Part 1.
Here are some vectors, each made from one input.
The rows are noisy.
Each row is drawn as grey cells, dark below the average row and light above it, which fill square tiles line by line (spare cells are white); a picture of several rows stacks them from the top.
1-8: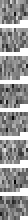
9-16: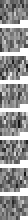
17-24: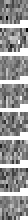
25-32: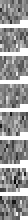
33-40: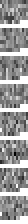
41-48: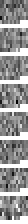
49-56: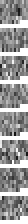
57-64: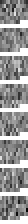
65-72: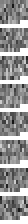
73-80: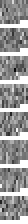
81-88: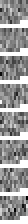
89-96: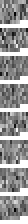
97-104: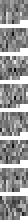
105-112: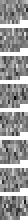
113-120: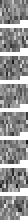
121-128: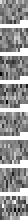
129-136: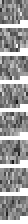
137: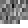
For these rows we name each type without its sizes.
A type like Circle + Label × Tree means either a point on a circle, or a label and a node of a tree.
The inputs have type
Circle + Label × (Tree + Unit).
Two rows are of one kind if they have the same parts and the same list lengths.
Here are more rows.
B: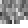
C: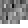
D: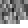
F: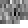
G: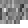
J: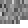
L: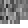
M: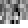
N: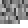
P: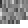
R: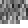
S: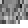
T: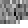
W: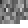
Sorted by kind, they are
B, G
C, D, L, R, W
F, J, M, N, P, S, T

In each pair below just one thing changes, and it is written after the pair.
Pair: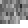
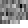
the node of the tree
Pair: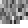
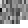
the node of the tree
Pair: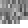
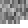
the node of the tree
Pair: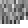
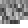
the label
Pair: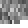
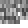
the label
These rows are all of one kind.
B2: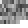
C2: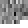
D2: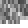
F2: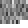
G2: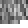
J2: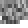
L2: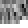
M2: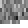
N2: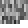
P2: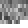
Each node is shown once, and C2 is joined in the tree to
N2 and P2.
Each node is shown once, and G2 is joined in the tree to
L2 and M2.
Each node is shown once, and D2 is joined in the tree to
P2.
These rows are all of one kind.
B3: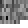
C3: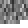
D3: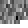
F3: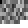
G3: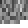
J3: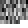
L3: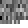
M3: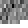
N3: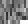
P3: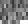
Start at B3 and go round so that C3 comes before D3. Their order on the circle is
B3, L3, P3, N3, M3, C3, G3, F3, D3, J3.
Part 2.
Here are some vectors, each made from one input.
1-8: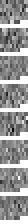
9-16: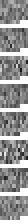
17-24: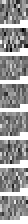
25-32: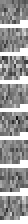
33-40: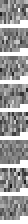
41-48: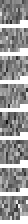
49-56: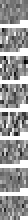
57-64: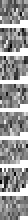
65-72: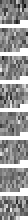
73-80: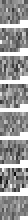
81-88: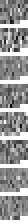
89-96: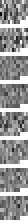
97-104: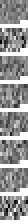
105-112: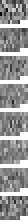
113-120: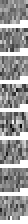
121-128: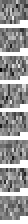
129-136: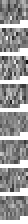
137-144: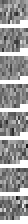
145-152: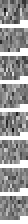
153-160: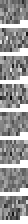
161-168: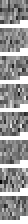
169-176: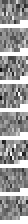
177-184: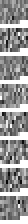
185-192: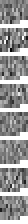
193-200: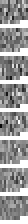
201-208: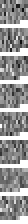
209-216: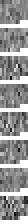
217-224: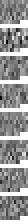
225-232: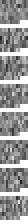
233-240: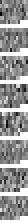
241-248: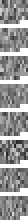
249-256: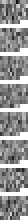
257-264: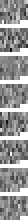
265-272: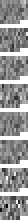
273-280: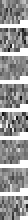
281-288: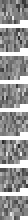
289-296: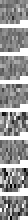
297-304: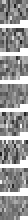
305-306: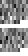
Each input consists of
a list of up to three points on a 10-point line.
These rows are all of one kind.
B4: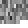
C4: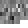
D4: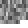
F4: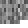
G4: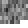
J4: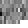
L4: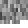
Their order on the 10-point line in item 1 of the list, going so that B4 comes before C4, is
G4, D4, B4, C4, F4, J4, L4.
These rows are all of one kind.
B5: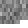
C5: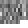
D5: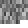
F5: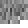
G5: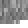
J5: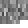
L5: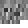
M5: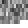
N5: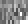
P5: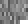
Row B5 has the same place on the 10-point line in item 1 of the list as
C5, L5 and M5.
